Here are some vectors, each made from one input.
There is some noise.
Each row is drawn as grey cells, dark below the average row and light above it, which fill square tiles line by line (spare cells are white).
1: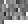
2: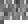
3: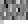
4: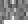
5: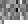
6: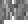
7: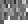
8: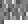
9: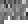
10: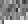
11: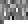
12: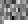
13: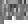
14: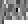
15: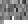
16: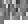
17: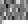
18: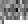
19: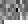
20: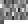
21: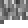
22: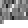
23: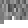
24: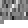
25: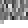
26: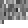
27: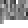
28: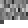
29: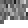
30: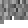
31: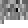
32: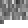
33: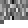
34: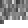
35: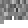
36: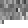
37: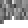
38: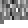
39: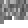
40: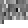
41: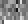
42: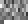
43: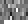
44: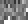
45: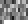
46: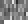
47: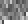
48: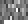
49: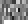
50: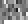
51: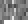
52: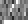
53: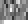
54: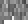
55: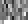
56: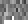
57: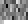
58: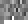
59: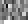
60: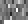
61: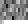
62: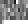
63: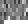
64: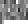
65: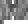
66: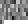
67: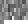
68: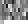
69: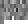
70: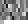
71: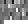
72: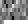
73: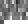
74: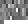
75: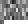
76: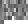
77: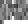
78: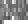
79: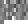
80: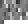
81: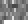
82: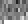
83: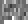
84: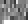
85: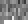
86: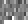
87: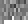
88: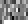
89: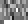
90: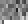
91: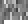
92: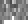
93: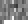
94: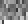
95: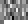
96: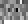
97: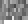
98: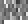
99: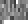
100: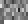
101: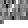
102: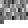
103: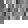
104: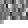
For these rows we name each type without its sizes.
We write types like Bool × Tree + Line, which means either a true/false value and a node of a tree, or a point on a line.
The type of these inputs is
Bool × Line + Label.
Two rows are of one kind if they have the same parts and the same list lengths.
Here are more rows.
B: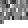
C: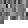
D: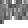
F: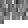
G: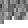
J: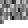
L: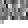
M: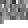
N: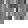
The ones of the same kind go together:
B, C, J, L, M
D, F, G, N

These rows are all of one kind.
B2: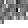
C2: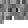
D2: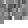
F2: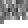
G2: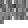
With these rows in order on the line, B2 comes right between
D2 and F2.
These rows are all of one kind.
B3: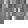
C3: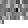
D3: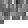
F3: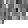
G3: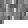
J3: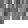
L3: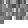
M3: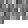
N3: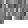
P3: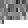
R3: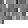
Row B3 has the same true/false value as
G3, L3 and N3.
